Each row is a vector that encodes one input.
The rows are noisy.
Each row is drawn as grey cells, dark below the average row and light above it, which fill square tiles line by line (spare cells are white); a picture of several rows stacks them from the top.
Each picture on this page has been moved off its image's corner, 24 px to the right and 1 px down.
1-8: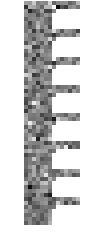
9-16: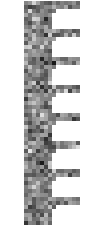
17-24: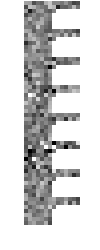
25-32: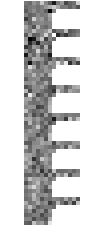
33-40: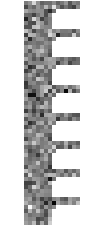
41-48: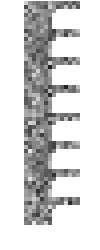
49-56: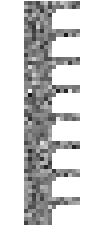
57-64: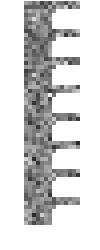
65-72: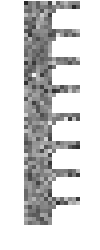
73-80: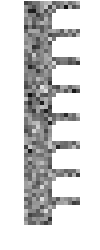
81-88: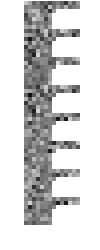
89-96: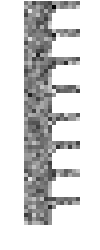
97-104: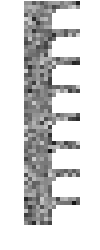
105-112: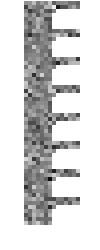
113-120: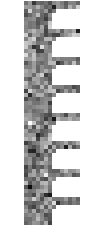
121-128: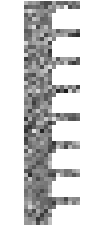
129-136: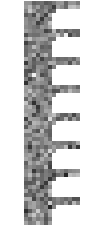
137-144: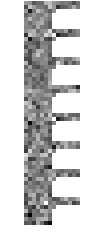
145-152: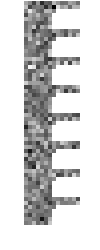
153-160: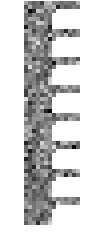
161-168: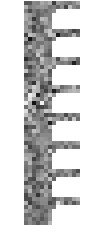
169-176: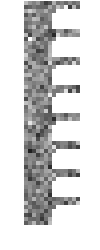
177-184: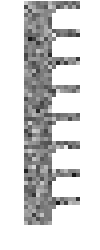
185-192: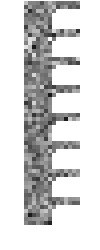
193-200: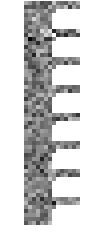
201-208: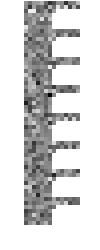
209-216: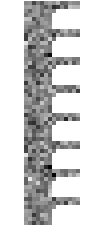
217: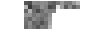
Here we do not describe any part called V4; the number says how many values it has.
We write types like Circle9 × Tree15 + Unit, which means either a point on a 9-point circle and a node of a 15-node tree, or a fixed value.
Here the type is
Bool × Bool × Bool × (Line10 + List2(V4)) + Line7.
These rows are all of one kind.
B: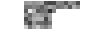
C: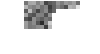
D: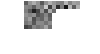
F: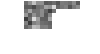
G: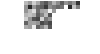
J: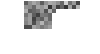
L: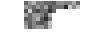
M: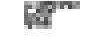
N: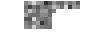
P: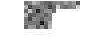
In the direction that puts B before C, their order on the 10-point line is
J, M, D, L, B, F, G, N, C, P.
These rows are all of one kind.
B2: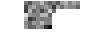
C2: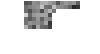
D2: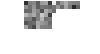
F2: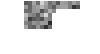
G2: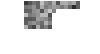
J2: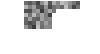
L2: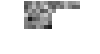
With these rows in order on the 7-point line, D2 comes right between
G2 and J2.
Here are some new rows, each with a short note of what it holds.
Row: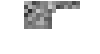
three true/false values, together with a list of two items
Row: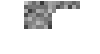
three true/false values, together with a list of two items
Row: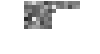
a point on a 10-point line and three true/false values
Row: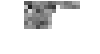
three true/false values, together with the empty list
